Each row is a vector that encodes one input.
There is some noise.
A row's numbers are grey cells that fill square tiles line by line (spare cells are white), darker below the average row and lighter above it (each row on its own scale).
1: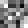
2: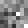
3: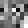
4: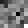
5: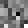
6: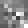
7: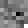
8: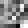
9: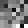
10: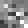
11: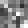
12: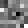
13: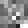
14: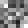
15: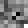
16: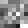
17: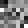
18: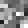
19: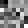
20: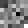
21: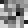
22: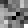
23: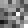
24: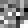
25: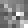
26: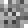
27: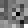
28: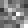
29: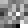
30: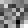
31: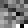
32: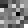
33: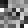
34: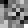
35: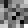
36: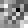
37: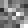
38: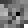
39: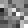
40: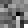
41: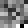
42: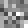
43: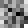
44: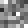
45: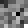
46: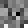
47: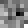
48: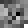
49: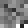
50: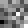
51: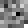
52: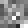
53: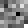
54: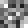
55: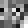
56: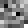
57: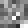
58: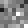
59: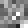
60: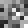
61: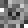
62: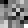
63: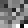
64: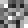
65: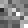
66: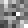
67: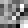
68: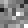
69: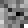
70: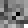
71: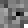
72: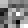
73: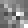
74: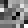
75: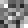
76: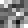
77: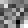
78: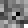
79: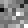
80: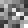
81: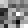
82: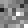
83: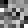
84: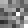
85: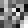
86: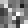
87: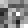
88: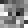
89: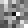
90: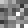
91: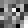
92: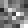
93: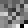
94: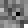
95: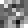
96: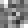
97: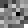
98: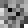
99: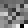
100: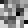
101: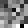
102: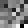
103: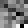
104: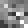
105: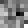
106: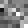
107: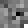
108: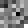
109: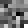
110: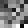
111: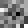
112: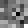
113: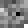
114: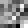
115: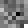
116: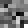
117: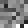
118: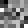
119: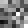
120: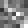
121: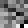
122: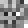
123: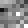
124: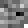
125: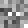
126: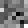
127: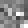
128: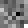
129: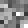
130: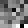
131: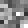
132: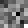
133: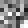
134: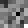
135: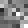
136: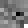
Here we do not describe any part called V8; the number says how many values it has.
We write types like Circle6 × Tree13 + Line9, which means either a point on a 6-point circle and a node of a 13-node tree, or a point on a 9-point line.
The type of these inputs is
Bool × Label7 × V8.
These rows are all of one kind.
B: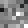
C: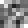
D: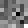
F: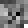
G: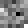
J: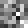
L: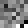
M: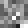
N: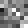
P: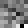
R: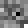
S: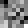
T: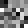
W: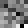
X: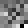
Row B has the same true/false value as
C, J, M and N.
